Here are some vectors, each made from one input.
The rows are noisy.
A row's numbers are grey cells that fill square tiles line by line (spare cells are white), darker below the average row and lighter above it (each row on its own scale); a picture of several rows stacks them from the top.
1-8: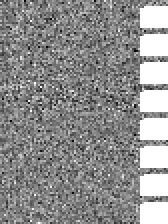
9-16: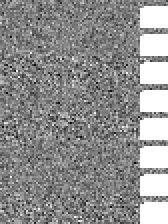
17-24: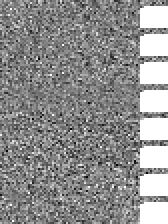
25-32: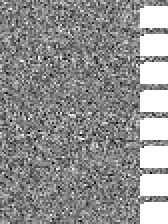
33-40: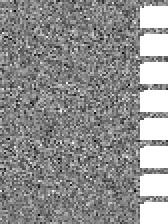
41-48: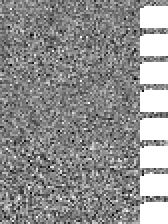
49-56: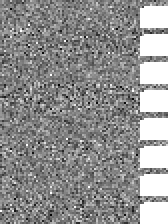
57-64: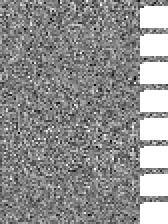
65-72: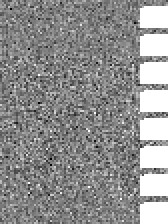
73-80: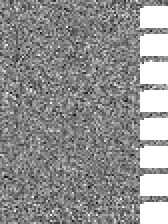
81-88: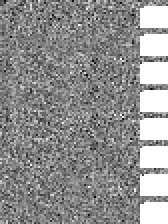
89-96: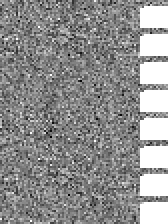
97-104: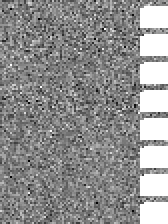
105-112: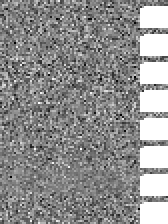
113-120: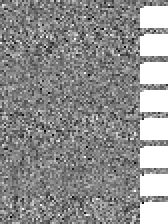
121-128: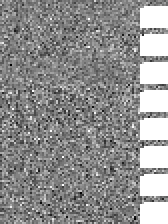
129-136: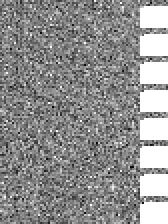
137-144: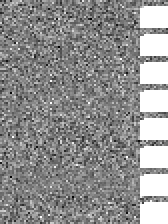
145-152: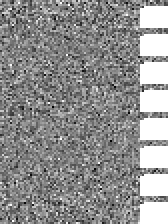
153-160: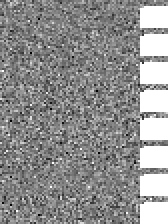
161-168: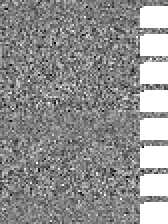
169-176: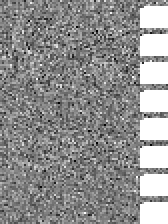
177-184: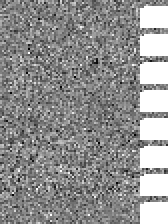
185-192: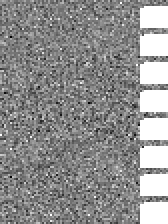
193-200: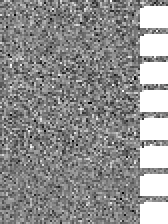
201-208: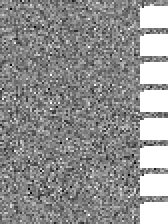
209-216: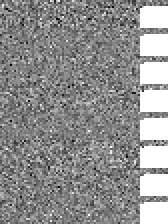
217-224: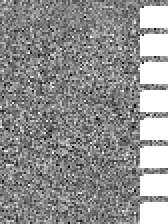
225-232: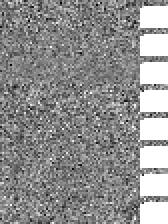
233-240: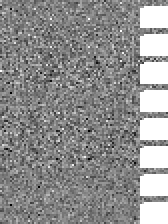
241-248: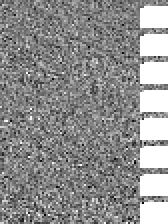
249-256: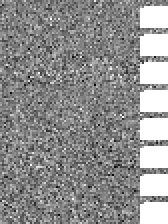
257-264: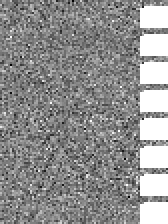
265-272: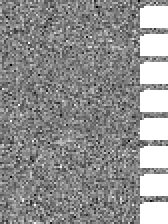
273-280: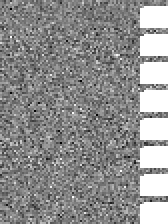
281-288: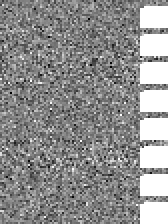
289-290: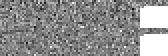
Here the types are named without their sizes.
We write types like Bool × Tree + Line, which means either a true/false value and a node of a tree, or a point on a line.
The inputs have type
Bool × Bool × Bool × (Circle + Unit) + Label.
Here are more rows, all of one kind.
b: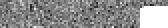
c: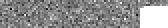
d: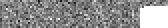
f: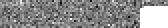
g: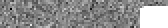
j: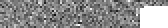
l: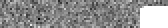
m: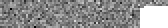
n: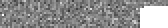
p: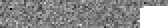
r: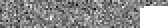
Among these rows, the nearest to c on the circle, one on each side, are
b and p.
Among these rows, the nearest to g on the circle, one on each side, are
l and m.
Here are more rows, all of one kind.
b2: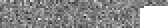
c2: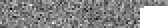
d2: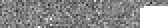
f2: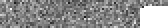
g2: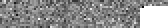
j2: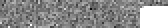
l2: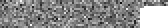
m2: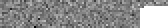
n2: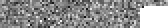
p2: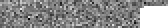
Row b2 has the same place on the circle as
g2 and p2.
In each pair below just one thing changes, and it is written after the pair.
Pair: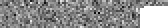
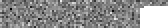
the place on the circle
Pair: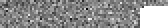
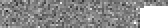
the place on the circle
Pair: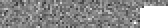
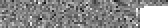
one of the three true/false values
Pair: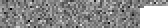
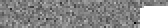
one of the three true/false values
